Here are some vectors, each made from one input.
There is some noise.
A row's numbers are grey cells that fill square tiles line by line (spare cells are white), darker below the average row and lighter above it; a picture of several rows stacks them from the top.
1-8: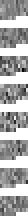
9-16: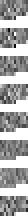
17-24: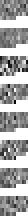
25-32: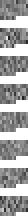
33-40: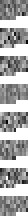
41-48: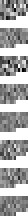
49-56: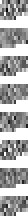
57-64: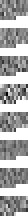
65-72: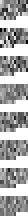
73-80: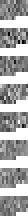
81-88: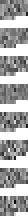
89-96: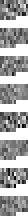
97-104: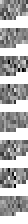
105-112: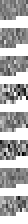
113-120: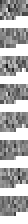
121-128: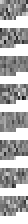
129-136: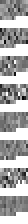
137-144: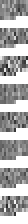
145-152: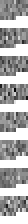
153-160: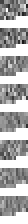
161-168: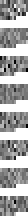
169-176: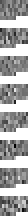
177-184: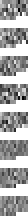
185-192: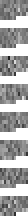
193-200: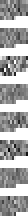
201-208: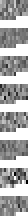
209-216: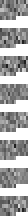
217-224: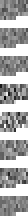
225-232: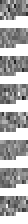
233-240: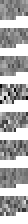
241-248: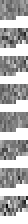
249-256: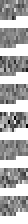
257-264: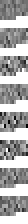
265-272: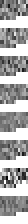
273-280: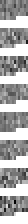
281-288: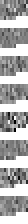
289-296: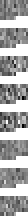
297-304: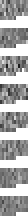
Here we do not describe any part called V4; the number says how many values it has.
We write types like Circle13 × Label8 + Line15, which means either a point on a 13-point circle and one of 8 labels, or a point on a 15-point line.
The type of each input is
Bool × Bool × Bool × Bool + Line9 × Line10 × V4 + Unit.
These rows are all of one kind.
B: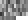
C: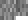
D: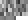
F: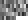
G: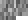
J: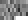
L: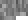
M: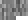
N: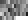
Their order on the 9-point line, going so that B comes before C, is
G, D, B, J, F, N, M, C, L.
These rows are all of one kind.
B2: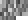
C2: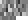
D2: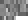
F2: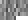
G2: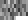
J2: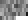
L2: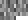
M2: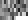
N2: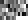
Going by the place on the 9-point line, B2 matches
F2 and J2.
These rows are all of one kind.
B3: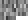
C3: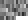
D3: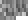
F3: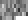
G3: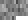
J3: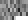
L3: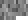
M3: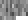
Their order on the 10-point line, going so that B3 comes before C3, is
B3, J3, C3, L3, G3, F3, M3, D3.
